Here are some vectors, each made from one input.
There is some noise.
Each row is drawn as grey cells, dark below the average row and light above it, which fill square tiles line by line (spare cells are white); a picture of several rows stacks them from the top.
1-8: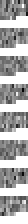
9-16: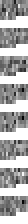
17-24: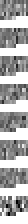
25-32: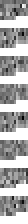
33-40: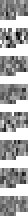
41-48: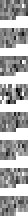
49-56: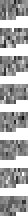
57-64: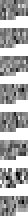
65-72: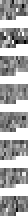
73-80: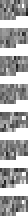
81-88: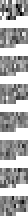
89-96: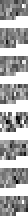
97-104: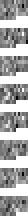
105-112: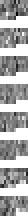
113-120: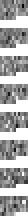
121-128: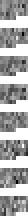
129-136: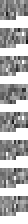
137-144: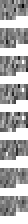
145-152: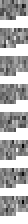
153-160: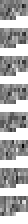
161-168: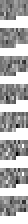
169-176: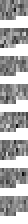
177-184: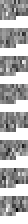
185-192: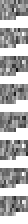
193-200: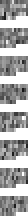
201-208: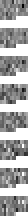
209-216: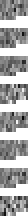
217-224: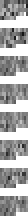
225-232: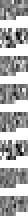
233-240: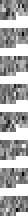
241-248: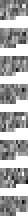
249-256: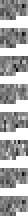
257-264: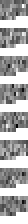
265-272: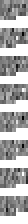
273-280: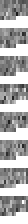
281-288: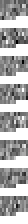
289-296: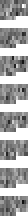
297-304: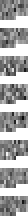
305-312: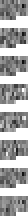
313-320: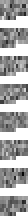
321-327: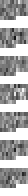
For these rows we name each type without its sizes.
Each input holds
a list of points on a line.
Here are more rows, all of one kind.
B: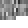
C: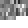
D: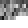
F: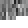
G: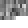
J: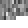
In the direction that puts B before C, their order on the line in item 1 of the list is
D, G, F, J, B, C.
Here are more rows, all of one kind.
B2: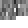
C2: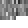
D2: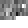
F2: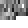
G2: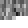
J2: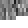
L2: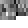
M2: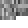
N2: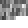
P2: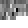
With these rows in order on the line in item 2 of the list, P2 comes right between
M2 and N2.
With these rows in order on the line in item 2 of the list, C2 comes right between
F2 and L2.
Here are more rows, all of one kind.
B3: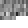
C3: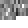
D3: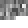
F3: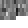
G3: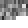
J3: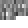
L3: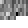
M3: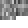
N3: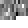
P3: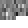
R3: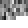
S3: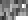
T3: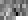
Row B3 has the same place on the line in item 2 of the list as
C3, D3 and J3.
